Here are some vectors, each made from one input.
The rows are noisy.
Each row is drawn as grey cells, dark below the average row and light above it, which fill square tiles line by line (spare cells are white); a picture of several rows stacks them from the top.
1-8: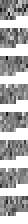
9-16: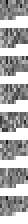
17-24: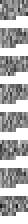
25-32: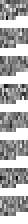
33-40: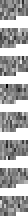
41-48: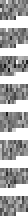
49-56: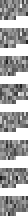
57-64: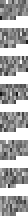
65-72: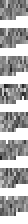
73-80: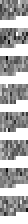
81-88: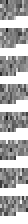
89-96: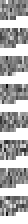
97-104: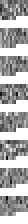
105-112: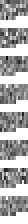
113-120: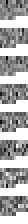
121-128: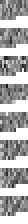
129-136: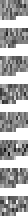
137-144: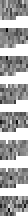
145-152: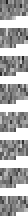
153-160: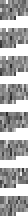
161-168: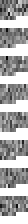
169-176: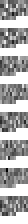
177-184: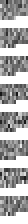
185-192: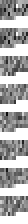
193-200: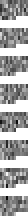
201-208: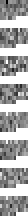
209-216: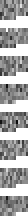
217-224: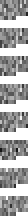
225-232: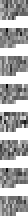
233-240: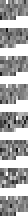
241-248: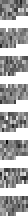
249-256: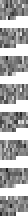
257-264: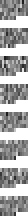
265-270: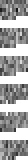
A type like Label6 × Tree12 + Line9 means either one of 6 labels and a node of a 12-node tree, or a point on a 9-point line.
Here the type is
(Label11 + Line8) × Line5 + Line11.
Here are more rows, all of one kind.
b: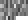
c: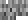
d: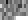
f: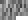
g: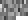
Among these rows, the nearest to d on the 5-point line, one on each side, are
b and f.
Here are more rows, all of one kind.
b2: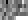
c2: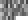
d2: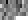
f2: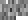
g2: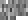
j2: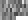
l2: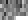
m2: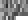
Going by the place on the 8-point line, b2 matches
j2 and m2.
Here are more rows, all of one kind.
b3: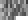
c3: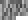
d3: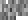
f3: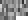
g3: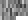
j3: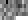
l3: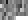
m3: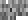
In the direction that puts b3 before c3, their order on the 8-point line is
m3, g3, j3, b3, d3, f3, l3, c3.
